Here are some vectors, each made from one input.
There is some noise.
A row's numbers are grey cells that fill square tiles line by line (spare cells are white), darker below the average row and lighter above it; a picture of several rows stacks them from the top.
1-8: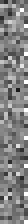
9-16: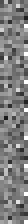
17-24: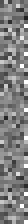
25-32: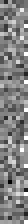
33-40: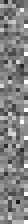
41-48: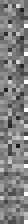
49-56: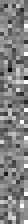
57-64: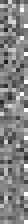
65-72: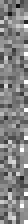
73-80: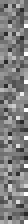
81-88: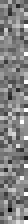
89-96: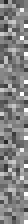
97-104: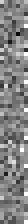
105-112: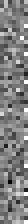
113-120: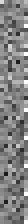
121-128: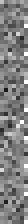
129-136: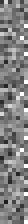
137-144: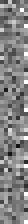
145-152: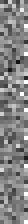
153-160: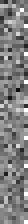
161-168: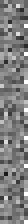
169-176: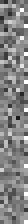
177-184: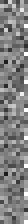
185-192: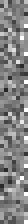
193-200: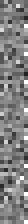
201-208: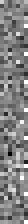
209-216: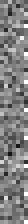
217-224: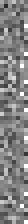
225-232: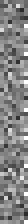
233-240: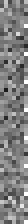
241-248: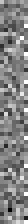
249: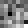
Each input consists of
either a point on a 19-point circle, or a point on a 5-point line and a true/false value.
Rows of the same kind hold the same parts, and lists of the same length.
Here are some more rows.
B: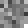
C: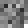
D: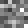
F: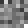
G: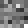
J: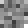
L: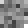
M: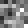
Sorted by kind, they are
B, C, F, G, J, L
D, M

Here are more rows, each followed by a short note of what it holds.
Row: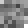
a point on a 19-point circle
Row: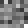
a point on a 19-point circle
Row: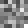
a point on a 5-point line and a true/false value
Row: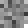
a point on a 19-point circle
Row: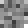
a point on a 19-point circle
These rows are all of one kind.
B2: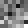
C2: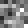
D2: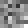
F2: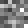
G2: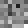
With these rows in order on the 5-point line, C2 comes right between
B2 and F2.
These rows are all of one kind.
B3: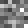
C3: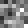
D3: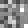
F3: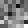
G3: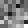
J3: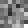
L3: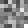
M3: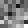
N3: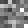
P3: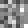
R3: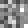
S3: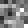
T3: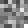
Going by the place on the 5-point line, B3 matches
J3 and N3.
